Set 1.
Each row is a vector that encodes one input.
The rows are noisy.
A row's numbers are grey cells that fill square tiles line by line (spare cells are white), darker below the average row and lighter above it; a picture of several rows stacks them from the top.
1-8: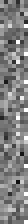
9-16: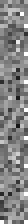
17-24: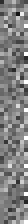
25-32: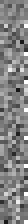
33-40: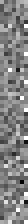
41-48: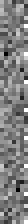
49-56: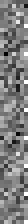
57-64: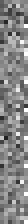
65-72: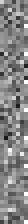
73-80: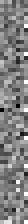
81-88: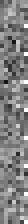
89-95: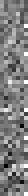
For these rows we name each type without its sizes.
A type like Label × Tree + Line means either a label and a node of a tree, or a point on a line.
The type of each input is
(Bool × Bool × Bool + Unit) × Label.
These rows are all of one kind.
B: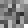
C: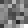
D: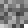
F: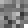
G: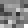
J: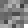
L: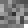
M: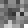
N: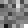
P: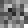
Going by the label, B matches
C, G and N.
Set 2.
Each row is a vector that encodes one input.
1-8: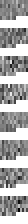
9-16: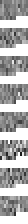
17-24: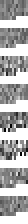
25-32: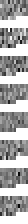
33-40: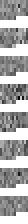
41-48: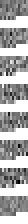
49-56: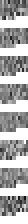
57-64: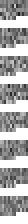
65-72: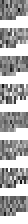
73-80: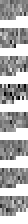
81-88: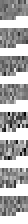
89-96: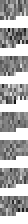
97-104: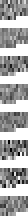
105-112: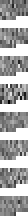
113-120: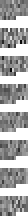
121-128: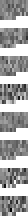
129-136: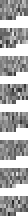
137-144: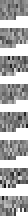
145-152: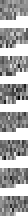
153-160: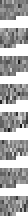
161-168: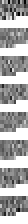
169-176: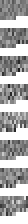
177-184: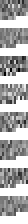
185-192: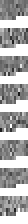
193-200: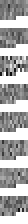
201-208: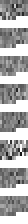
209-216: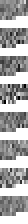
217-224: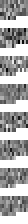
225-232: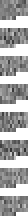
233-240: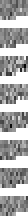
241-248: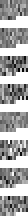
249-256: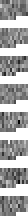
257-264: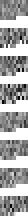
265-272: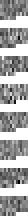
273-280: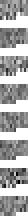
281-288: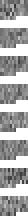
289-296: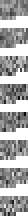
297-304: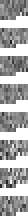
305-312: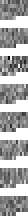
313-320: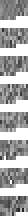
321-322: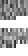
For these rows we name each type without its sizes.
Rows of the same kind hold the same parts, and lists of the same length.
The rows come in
2 kinds.
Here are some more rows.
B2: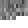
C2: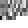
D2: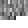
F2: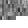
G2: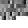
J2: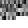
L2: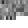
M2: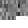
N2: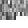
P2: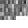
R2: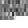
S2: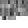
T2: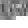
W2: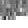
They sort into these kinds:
B2, C2, D2, F2, G2, J2, L2, M2, N2, P2
R2, S2, T2, W2

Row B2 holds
three true/false values.
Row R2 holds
a point on a circle.
